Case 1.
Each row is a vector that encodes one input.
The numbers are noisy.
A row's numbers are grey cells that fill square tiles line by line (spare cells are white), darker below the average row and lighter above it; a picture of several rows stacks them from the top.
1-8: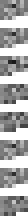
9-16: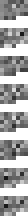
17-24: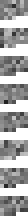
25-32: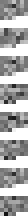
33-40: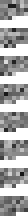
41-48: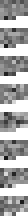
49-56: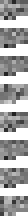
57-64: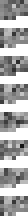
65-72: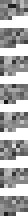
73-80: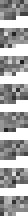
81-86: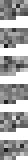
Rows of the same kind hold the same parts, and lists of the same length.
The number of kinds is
2.
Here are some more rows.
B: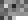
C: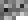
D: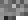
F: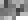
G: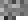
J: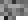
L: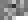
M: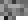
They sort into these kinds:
B, C, F, L
D, G, J, M

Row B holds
three true/false values.
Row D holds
a point on a 10-point line.
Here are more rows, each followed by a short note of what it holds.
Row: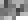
three true/false values
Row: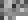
three true/false values
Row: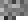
a point on a 10-point line
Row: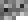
three true/false values
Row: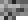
a point on a 10-point line
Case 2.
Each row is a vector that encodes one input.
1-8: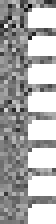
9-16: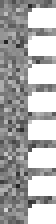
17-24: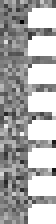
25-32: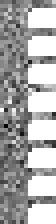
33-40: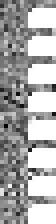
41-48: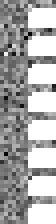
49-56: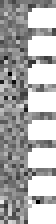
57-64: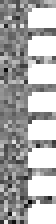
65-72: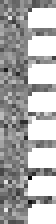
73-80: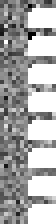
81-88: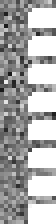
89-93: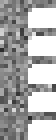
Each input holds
either one of 11 labels, or a point on a 9-point line.
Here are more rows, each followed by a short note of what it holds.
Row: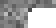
a point on a 9-point line
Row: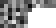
one of 11 labels
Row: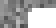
a point on a 9-point line
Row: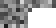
one of 11 labels
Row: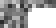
a point on a 9-point line
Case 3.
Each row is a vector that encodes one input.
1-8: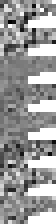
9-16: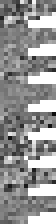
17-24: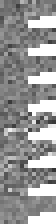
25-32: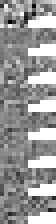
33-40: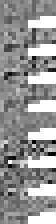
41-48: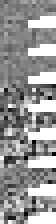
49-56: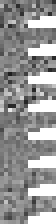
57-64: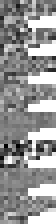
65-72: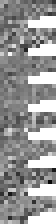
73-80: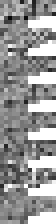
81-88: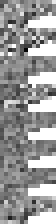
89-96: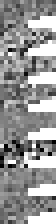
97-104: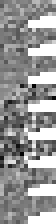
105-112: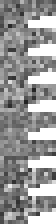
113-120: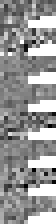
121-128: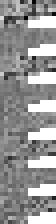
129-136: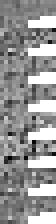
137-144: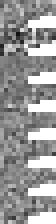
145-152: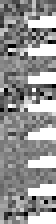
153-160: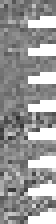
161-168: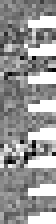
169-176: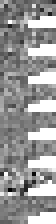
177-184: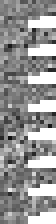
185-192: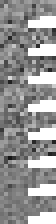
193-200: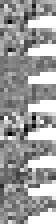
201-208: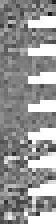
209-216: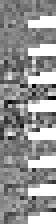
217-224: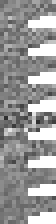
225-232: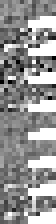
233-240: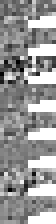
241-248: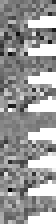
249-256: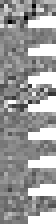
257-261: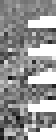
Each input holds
either a fixed value, or one of 12 labels and a true/false value.
